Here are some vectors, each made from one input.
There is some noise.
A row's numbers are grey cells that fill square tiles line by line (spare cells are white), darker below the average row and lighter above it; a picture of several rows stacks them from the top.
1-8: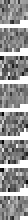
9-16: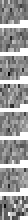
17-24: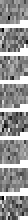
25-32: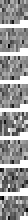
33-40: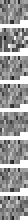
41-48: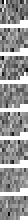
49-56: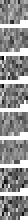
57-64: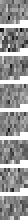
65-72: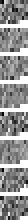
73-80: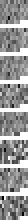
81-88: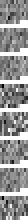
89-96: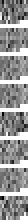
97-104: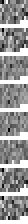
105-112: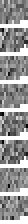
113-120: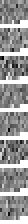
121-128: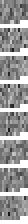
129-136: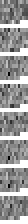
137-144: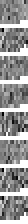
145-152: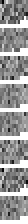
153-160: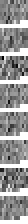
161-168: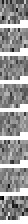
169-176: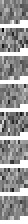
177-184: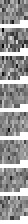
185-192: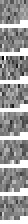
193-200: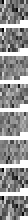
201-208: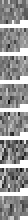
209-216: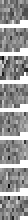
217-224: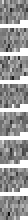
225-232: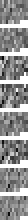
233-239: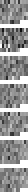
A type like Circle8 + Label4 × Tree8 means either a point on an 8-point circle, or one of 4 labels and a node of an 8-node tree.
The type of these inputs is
Label7 × Label7 + List3(Line6).
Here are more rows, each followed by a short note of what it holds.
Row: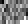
two labels (each one of 7)
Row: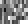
the empty list
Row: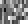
the empty list
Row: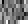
two labels (each one of 7)
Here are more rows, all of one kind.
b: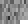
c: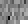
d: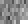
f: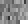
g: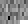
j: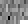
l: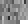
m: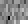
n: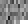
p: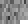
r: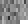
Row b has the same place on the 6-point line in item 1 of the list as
d and p.
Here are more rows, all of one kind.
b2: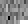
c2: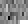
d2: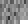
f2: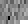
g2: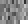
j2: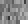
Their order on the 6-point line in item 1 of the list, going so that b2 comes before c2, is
g2, j2, d2, f2, b2, c2.
